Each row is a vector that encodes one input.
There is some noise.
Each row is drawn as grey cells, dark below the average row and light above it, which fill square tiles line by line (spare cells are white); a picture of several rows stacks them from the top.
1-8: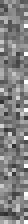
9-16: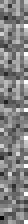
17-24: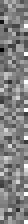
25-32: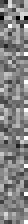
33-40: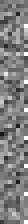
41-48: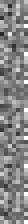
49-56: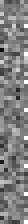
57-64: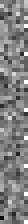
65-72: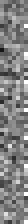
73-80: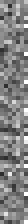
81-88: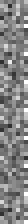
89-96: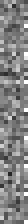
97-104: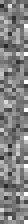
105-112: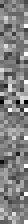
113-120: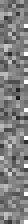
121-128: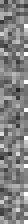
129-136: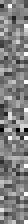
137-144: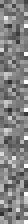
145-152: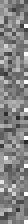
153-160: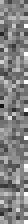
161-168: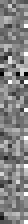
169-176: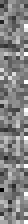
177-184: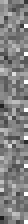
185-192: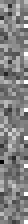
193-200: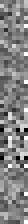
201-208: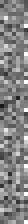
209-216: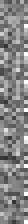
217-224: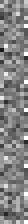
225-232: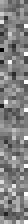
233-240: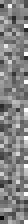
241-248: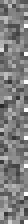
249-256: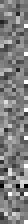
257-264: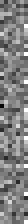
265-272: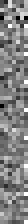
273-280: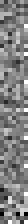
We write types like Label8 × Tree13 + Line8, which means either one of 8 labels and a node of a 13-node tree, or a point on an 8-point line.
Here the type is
List3(Line6).
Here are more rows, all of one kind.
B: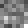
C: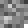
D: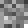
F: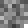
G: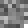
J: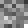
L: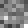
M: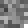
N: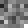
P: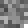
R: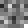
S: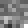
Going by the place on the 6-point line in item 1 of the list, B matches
D, J and L.
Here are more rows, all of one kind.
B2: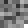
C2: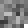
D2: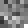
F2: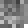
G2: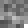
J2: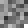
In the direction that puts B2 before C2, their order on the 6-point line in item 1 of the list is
B2, J2, C2, G2, F2, D2.
